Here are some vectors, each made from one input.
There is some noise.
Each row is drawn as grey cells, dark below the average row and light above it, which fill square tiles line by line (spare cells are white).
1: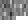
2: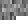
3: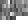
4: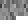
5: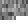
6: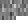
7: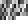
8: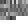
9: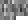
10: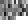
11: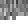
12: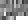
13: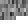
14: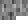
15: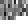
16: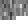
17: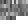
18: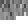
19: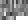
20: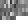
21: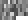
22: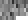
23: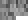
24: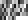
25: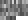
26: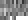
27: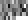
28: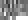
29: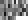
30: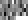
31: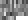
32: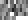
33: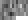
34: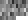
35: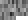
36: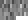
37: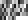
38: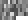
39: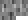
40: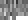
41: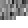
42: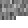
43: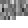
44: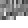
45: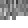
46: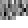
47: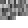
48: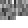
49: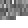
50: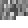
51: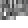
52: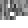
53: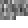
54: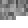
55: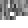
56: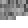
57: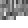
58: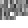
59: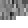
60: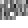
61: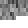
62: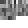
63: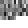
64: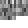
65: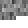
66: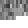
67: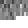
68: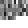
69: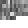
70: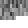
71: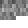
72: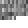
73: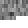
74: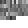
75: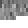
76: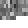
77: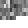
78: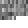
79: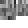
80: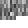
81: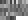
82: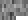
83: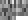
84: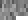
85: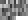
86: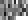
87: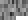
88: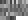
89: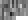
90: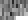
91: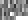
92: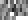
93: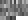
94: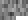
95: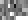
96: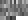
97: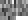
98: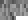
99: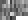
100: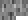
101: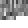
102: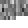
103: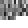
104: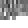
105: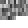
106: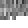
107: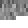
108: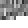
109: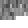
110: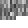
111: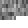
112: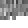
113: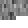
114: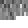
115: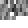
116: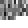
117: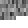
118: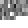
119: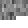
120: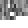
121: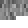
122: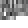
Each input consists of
a list of up to two items, each either a point on a 4-point line and a true/false value, or a point on a 5-point line.
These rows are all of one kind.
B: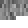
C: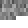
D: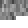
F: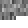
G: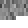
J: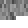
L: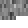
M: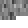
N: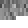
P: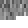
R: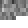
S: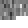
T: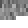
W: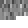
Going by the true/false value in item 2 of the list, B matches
N, S and T.
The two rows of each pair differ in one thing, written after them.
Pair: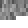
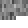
the true/false value in item 1 of the list
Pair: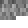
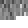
the place on the 4-point line in item 1 of the list
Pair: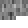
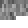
the true/false value in item 1 of the list
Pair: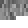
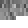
the place on the 4-point line in item 2 of the list
